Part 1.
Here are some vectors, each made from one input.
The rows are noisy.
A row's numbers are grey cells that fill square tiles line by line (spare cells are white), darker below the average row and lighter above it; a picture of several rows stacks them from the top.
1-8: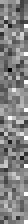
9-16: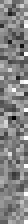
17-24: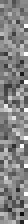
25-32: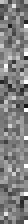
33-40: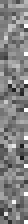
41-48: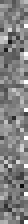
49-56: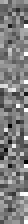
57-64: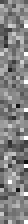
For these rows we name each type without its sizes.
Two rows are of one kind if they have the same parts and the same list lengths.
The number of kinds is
2.
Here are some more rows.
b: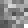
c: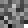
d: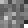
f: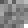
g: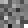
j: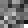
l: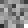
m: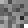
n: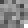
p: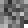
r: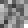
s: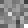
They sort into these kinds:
b, f, l, n, r, s
c, d, g, j, m, p

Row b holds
a point on a line and three true/false values.
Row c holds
a point on a line.
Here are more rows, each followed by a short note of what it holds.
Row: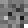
a point on a line
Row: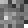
a point on a line
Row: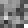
a point on a line
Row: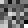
a point on a line
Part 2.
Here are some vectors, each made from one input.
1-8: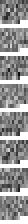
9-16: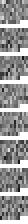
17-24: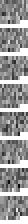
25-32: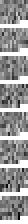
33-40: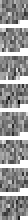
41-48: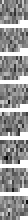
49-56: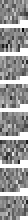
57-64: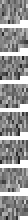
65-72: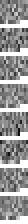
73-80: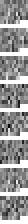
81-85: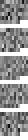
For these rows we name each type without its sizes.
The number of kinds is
2.
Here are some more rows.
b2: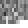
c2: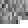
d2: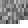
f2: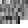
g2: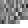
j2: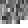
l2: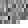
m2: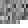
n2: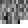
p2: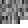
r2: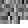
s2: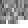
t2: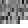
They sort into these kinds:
b2, c2, d2, g2, l2, m2, s2
f2, j2, n2, p2, r2, t2

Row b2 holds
a node of a tree.
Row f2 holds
a point on a line.
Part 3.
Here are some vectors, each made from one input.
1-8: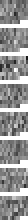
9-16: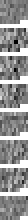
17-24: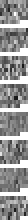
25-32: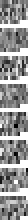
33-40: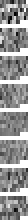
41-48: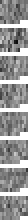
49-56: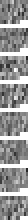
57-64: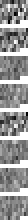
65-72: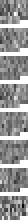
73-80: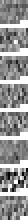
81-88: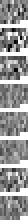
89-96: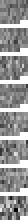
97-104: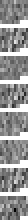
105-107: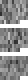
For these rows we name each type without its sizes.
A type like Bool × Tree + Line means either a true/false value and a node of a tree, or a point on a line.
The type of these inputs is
List(Line).
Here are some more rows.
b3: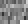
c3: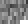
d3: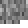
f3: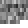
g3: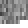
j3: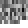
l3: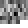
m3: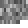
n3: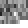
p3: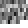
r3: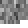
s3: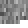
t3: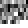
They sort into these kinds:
b3, g3, n3, p3, s3
c3, d3, f3, l3, m3, r3, t3
j3

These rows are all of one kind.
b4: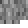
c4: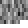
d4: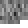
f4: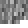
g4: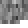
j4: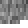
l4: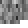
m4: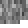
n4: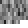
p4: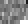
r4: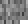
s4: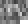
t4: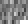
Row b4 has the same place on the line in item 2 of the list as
n4 and t4.
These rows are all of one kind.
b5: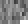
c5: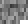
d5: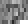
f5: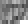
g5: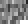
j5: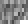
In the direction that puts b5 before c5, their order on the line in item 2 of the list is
d5, g5, b5, f5, j5, c5.
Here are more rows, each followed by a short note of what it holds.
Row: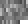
a list of two items
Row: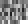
the empty list
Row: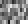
a list of one item
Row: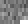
a list of two items
